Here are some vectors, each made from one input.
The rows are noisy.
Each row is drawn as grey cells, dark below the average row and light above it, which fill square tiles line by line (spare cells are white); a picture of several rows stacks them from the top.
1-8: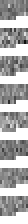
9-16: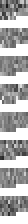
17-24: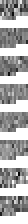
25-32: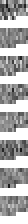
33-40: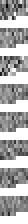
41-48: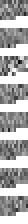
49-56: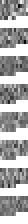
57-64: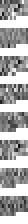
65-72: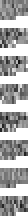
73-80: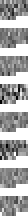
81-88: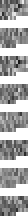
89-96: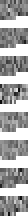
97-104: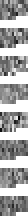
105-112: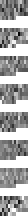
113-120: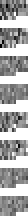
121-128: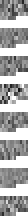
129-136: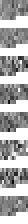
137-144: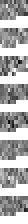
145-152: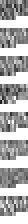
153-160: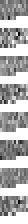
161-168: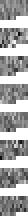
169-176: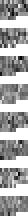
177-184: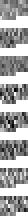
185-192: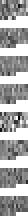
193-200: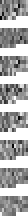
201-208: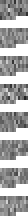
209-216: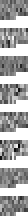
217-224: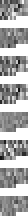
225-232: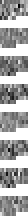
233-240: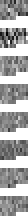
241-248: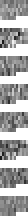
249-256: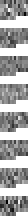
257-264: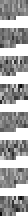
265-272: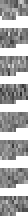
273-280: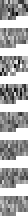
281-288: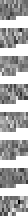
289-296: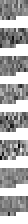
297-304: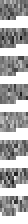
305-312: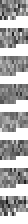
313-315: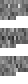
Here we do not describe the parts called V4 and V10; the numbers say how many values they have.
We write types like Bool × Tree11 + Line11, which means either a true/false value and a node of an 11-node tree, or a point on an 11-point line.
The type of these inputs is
(Bool × Bool × Bool + V4) × Line8 × V10 + Line7.
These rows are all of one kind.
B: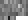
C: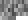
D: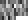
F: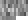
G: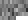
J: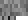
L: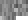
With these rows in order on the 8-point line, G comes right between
D and J.
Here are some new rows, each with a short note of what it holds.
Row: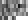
a point on a 7-point line
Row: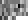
a point on a 7-point line
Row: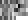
a point on a 7-point line
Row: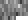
a point on an 8-point line, three true/false values and a value of V10
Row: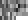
a point on a 7-point line
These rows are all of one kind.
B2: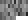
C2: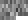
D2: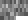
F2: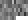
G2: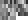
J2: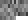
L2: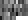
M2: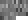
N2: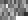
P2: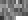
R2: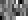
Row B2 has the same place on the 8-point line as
F2, G2 and M2.
